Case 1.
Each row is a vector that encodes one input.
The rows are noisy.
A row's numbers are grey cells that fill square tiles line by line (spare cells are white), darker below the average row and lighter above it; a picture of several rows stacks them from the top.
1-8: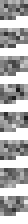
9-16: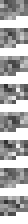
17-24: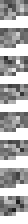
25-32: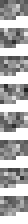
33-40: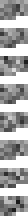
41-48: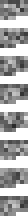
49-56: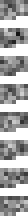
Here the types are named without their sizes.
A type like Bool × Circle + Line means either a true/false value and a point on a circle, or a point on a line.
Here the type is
Bool × Bool × Bool × Bool.
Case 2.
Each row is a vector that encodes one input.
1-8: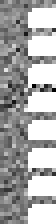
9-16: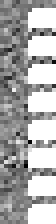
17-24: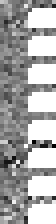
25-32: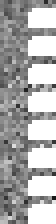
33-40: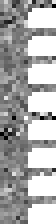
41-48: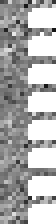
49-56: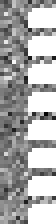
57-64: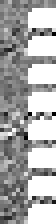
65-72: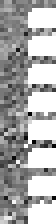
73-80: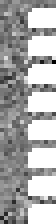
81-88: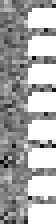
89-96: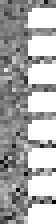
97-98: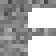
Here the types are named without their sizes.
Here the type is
Circle + Unit.
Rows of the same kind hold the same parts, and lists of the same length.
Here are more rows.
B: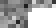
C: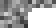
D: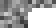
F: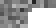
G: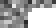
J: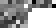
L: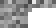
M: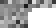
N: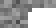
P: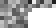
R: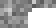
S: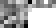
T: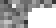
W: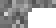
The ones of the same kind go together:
B, C, D, F, G, J, L, M, N, P, R, T, W
S

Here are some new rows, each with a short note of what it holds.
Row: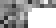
a fixed value
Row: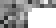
a fixed value
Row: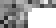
a fixed value
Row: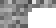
a point on a circle
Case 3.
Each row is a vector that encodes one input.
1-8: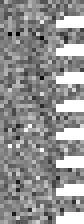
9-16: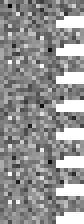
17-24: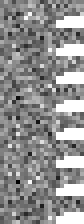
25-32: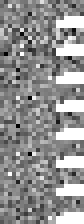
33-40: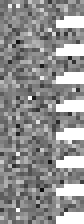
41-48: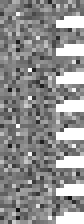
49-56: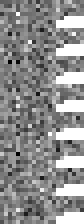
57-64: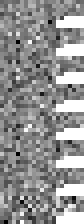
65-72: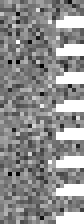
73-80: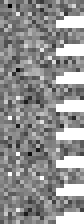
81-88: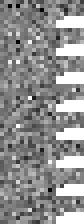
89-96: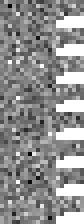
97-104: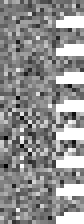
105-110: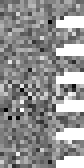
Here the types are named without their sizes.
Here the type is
Bool × Bool × Bool × Bool × Bool + Unit.
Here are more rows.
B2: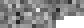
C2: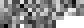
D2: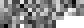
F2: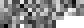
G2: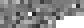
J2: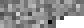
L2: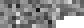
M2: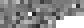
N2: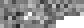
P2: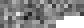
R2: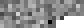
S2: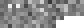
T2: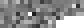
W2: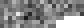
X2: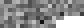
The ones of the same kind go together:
B2, G2, J2, L2, M2, N2, P2, R2, S2, T2, W2, X2
C2, D2, F2

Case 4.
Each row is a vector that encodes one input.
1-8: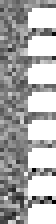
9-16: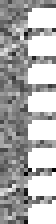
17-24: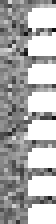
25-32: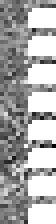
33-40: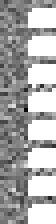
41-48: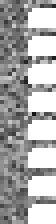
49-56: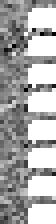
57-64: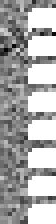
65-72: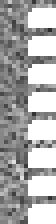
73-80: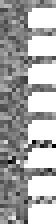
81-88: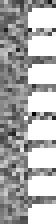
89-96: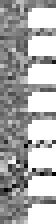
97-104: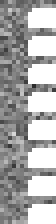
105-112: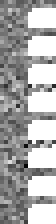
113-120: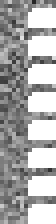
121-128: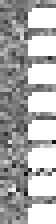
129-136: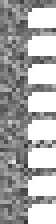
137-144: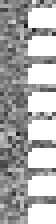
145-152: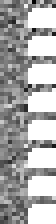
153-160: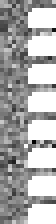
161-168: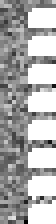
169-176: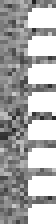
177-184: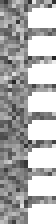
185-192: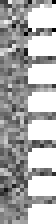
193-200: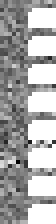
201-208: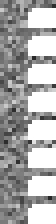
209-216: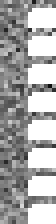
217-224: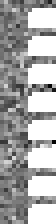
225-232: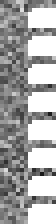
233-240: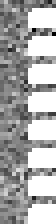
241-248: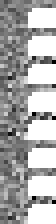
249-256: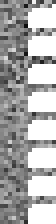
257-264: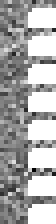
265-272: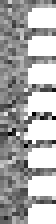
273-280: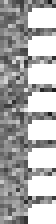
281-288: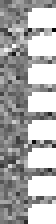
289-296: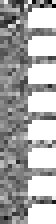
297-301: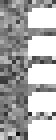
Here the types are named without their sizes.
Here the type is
Circle.
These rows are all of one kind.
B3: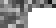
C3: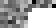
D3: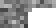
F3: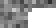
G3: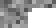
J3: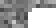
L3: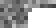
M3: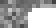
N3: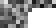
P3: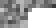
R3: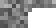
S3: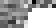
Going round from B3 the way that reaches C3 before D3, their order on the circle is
B3, M3, S3, C3, P3, G3, L3, J3, D3, R3, N3, F3.
